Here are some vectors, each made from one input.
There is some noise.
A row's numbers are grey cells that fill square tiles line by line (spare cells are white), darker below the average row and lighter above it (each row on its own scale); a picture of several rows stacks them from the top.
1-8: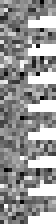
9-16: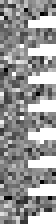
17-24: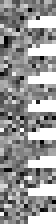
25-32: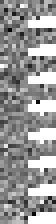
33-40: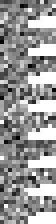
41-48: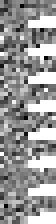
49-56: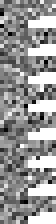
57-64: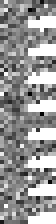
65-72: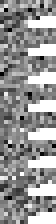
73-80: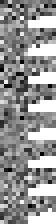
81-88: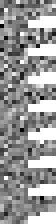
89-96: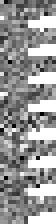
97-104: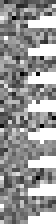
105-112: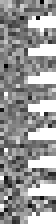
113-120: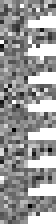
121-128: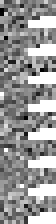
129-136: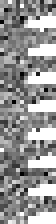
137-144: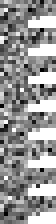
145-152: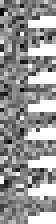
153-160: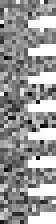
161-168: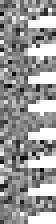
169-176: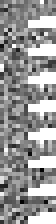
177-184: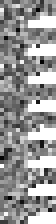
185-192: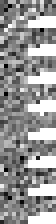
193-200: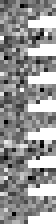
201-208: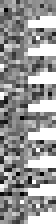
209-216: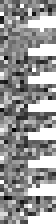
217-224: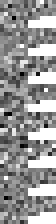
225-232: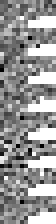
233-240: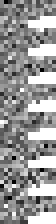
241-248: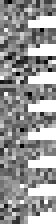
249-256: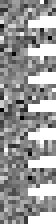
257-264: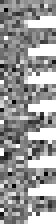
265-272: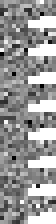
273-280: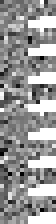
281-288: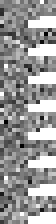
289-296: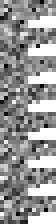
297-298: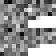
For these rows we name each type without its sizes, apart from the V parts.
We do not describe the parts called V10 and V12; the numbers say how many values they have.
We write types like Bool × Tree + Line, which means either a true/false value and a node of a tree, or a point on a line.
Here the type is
Bool × (Tree + V12) × V10.
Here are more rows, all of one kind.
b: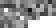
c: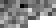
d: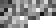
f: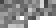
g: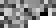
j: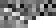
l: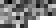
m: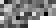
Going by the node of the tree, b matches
d and g.
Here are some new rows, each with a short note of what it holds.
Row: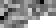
a true/false value, a value of V10 and a value of V12
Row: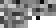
a true/false value, a value of V10 and a value of V12
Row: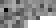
a true/false value, a value of V10 and a value of V12
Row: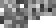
a true/false value, a value of V10 and a value of V12
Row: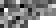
a node of a tree, a true/false value and a value of V10
